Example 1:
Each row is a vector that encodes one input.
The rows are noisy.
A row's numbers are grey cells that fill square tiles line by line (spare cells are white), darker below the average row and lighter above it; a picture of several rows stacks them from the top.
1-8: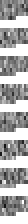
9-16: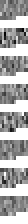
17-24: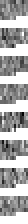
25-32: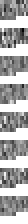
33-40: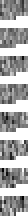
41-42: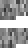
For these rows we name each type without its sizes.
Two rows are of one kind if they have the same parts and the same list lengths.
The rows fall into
2 kinds.
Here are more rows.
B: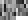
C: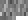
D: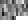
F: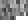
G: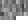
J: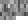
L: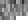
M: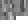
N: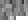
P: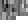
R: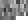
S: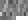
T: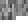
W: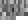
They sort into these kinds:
B, F, J, P, R, W
C, D, G, L, M, N, S, T

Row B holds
a point on a circle.
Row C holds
three true/false values.
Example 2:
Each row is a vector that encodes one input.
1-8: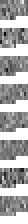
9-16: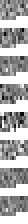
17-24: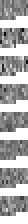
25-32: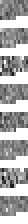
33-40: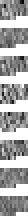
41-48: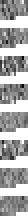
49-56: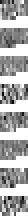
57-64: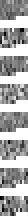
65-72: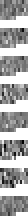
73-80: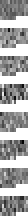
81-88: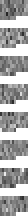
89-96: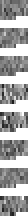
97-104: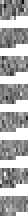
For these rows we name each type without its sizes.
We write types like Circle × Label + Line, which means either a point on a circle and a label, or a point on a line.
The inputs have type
(Bool × Bool × Bool × Bool + Unit) × Circle.
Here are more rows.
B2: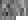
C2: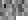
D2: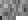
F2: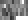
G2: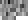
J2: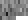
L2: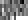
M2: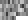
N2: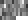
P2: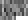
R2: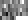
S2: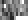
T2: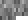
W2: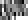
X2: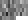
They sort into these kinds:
B2, C2, D2, F2, J2, L2, N2, P2, R2, S2, T2, W2, X2
G2, M2

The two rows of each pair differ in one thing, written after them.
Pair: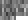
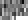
one of the four true/false values
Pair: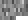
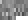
the place on the circle
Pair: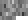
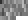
the place on the circle
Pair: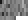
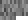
the place on the circle
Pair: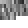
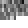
the place on the circle
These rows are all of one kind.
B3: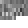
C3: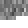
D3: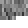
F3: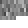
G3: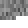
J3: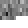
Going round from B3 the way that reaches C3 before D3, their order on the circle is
B3, F3, C3, G3, J3, D3.
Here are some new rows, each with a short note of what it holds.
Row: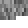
a point on a circle and four true/false values
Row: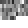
a point on a circle
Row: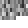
a point on a circle
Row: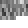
a point on a circle and four true/false values
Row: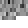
a point on a circle
